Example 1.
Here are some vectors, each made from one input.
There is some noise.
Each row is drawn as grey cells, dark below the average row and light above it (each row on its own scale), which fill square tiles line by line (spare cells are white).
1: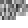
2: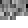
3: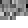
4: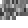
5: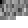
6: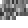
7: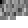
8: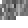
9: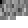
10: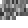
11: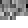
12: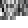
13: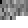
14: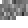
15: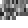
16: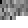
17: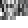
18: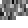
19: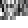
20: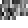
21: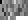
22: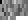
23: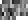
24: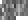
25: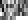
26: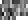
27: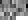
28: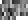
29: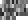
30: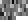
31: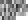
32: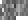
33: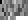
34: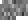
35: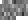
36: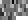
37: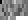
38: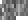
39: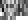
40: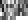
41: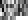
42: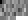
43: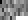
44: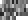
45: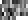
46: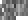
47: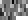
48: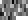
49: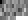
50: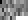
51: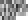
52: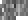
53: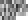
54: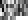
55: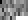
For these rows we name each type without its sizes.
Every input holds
either a fixed value, or a label and a true/false value.
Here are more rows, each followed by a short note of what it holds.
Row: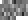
a label and a true/false value
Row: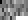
a label and a true/false value
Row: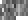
a label and a true/false value
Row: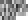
a fixed value
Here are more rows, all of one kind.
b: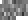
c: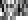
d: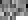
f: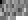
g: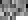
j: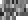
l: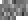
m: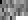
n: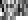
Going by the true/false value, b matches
j and l.
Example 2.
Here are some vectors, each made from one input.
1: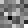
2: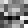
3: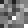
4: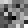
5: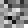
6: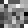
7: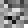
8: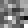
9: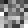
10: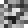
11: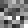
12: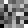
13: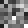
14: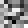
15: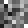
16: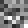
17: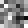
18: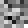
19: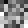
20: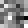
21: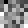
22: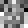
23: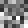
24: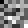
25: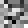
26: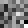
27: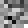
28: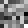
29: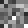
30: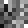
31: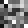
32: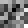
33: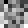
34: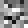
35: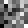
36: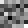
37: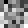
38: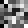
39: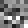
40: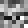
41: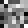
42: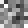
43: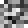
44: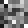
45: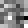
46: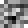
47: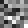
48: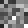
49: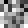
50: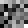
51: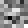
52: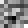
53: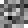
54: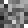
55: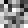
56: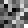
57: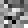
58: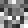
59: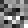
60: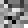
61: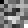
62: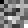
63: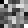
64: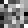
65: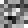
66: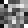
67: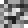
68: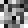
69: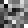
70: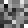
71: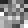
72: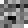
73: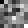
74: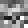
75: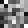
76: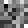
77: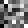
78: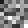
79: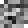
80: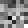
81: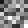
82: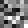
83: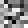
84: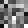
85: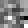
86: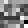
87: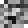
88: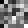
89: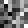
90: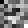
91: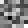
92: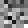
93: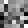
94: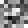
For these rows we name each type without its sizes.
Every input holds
a list of points on a line.
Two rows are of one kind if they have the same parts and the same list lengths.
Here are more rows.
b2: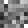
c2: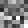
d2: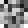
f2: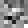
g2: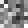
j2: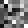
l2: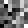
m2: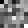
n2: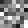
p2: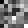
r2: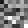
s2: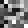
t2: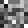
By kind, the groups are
b2, f2, j2, l2, m2, p2, s2, t2
c2, d2, n2, r2
g2

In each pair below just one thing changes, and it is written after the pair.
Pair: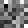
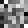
the place on the line in item 1 of the list
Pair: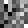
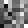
the place on the line in item 2 of the list
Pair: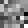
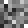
the place on the line in item 1 of the list
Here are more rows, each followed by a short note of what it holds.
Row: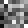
a list of two items
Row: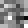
the empty list
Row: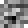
a list of two items
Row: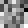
a list of one item
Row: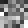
a list of one item
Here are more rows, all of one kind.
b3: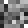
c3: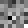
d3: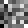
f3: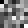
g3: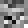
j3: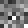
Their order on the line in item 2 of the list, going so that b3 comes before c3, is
f3, b3, g3, d3, c3, j3.
